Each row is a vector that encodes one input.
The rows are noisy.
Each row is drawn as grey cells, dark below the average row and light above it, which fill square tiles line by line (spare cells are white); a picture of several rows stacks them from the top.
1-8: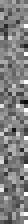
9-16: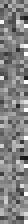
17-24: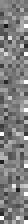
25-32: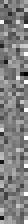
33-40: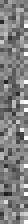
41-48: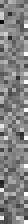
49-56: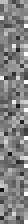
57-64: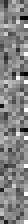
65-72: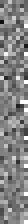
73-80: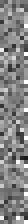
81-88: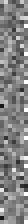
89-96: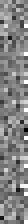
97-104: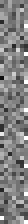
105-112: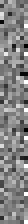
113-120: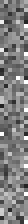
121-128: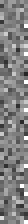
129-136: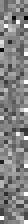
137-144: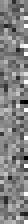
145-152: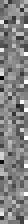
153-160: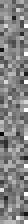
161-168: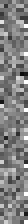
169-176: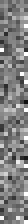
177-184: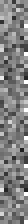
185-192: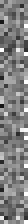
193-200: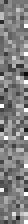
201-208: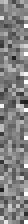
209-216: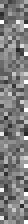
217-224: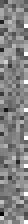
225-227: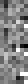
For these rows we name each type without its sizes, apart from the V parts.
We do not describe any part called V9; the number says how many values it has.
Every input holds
a point on a circle, a point on a line, six true/false values and a value of V9.
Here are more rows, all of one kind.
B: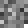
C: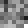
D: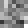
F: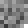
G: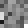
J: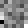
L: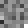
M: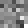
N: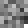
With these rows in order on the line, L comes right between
C and N.
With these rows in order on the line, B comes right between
F and N.
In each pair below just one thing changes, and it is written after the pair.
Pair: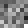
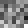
the value of V9
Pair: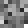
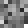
the place on the line
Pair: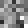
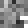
the place on the circle
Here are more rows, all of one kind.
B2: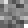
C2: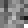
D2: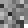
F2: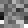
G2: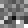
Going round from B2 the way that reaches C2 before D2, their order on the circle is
B2, G2, F2, C2, D2.
